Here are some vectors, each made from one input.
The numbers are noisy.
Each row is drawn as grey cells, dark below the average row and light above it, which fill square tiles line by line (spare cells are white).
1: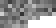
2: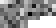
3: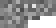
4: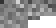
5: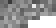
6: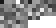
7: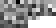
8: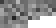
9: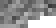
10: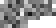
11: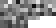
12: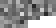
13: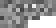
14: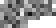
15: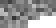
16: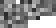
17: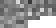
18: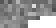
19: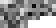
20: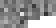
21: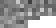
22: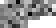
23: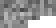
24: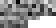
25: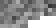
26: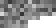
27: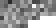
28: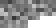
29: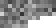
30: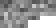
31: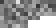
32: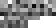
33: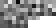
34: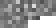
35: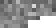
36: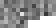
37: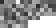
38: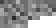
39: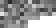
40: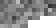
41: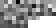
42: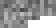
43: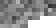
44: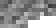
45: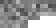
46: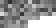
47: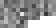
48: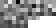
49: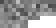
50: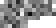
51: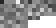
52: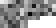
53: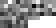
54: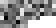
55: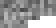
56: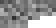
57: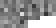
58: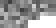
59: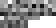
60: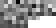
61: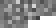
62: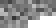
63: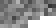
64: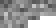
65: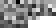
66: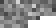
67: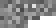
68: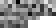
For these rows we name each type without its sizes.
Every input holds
either a point on a line, or a node of a tree.
